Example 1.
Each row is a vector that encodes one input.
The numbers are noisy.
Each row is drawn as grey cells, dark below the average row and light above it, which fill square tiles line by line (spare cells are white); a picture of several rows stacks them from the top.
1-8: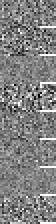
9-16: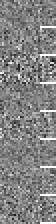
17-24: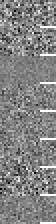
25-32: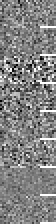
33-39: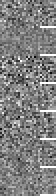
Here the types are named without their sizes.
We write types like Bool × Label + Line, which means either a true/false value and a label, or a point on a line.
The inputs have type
Tree.
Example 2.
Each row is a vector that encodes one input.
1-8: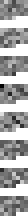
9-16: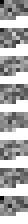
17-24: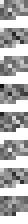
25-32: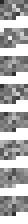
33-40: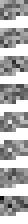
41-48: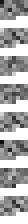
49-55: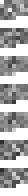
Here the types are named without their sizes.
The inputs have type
Bool × Bool × Bool.
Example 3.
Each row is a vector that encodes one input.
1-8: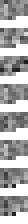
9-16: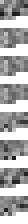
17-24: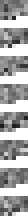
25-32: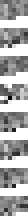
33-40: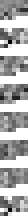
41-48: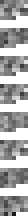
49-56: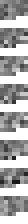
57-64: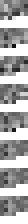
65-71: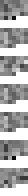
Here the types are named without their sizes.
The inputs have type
Bool × Bool × Bool + Unit.
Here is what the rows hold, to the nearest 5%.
About 5% of them hold a fixed value. The rest hold three true/false values.
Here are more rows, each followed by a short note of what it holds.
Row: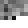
three true/false values
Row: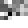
a fixed value
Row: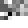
a fixed value
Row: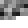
three true/false values
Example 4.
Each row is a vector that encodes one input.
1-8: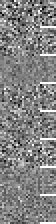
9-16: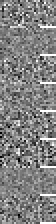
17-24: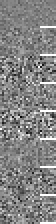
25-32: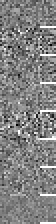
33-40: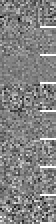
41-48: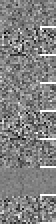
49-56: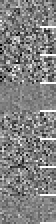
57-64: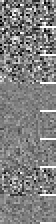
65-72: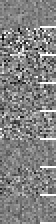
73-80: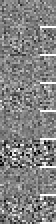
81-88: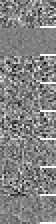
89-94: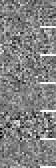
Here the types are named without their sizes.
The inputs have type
Circle + Unit.
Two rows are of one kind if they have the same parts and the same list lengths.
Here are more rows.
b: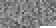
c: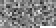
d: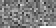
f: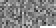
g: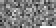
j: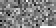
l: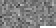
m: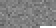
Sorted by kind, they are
b, c, d, g, j, l, m
f

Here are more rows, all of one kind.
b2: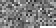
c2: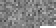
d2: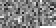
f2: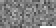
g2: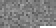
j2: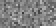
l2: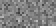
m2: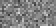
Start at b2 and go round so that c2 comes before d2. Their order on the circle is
b2, g2, m2, j2, c2, d2, f2, l2.
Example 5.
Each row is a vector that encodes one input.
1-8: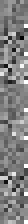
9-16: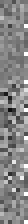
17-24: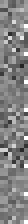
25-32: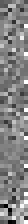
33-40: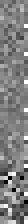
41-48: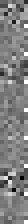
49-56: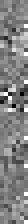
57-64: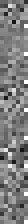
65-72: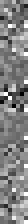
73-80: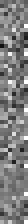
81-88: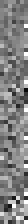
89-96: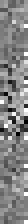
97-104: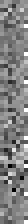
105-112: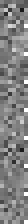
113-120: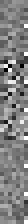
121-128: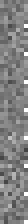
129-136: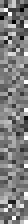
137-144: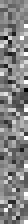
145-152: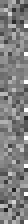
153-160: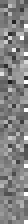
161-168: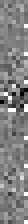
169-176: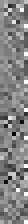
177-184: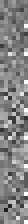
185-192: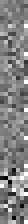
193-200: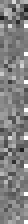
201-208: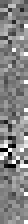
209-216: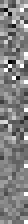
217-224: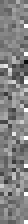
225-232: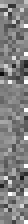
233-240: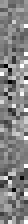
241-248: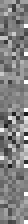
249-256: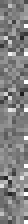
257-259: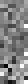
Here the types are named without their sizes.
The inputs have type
Label.
